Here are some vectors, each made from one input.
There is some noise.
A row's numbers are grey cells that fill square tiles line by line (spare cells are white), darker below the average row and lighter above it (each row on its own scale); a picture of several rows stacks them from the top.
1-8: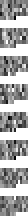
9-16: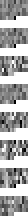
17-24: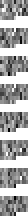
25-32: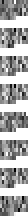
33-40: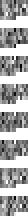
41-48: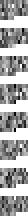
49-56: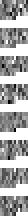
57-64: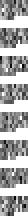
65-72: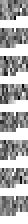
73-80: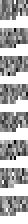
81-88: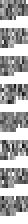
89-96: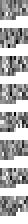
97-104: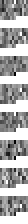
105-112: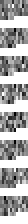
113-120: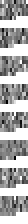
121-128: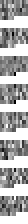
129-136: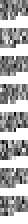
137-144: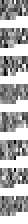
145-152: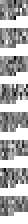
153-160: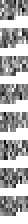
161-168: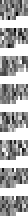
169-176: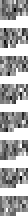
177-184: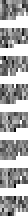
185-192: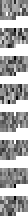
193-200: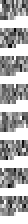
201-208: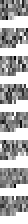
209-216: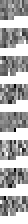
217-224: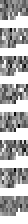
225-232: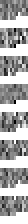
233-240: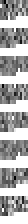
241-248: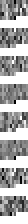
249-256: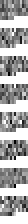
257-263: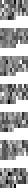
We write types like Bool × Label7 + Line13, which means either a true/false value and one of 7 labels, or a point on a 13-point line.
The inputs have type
Bool × (Circle6 + Line5) + List2(Circle8).
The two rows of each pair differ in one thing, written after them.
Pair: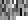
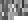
the true/false value
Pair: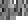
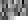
the true/false value
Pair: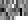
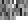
the place on the 5-point line
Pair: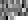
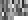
the place on the 5-point line
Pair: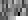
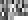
the place on the 5-point line
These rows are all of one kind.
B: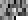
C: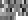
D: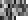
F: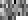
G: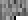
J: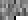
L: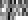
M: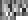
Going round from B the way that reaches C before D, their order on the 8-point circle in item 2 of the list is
B, L, J, F, G, C, M, D.
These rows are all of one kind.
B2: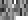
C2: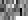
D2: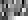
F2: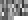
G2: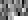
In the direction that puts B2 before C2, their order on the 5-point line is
D2, G2, B2, C2, F2.
